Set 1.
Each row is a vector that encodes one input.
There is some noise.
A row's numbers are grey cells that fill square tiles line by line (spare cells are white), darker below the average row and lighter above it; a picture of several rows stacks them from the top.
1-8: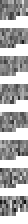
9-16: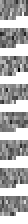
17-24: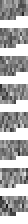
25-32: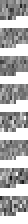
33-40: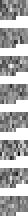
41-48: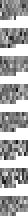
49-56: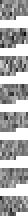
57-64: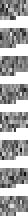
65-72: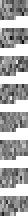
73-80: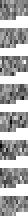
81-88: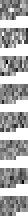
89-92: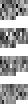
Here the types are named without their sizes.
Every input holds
four true/false values.
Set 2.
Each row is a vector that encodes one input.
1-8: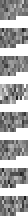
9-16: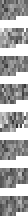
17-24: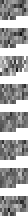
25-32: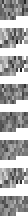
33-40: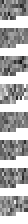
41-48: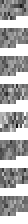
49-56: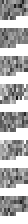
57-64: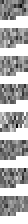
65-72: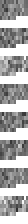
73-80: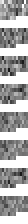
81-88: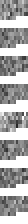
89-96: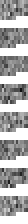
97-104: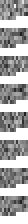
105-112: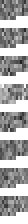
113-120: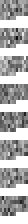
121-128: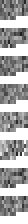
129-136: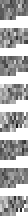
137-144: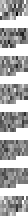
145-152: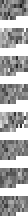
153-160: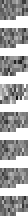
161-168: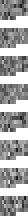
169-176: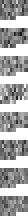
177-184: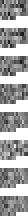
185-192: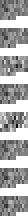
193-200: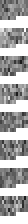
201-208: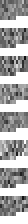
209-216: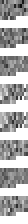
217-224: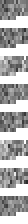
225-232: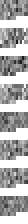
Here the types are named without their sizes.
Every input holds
a point on a line.
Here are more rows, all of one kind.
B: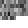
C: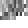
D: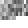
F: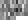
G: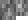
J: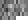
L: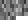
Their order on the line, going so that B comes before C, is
B, L, G, J, F, D, C.
